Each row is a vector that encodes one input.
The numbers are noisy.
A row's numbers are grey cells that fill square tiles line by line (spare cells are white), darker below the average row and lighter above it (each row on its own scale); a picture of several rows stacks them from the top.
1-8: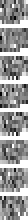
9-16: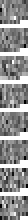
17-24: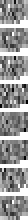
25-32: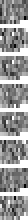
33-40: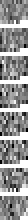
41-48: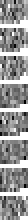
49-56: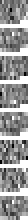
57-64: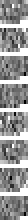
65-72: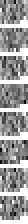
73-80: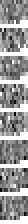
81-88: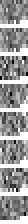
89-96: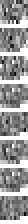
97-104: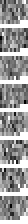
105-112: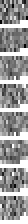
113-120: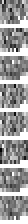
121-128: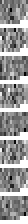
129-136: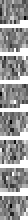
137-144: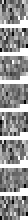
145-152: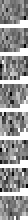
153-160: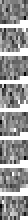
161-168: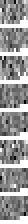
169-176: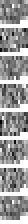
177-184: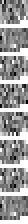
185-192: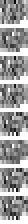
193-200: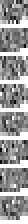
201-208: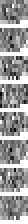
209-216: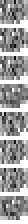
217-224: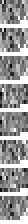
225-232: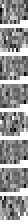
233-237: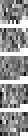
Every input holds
either a point on an 8-point line, or a point on a 10-point line.
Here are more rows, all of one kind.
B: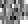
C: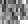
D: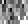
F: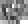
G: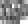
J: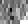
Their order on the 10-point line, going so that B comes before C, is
F, G, B, C, D, J.
